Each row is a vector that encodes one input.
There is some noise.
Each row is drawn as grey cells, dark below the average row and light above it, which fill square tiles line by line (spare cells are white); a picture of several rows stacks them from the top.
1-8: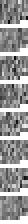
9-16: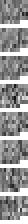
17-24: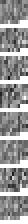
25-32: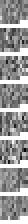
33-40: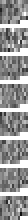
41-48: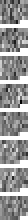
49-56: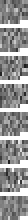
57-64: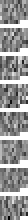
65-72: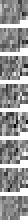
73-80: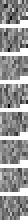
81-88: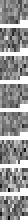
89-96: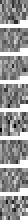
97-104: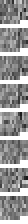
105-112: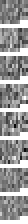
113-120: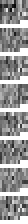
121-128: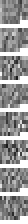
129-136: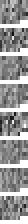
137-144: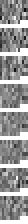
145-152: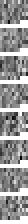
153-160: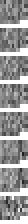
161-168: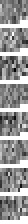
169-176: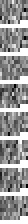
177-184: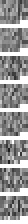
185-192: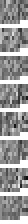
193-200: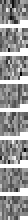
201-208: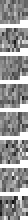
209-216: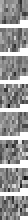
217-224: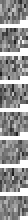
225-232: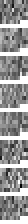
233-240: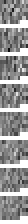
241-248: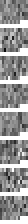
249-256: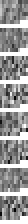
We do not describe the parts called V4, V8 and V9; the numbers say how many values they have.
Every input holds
either one of 10 labels, or a point on a 5-point line, a true/false value, a value of V4, a value of V8 and a value of V9.
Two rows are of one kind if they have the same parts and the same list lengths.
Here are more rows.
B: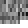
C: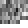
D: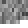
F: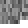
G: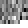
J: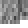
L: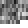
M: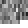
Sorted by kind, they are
B, D, F, J, M
C, G, L

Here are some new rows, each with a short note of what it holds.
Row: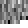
one of 10 labels
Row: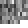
one of 10 labels
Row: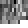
one of 10 labels
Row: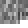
a point on a 5-point line, a true/false value, a value of V4, a value of V8 and a value of V9
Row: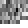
one of 10 labels
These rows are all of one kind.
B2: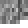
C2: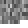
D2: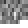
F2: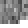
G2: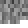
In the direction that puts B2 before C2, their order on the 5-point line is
D2, B2, G2, C2, F2.
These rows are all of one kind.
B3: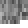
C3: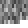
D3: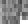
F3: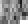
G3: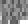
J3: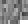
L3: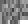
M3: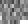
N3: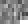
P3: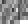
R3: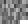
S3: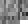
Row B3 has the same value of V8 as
F3 and S3.
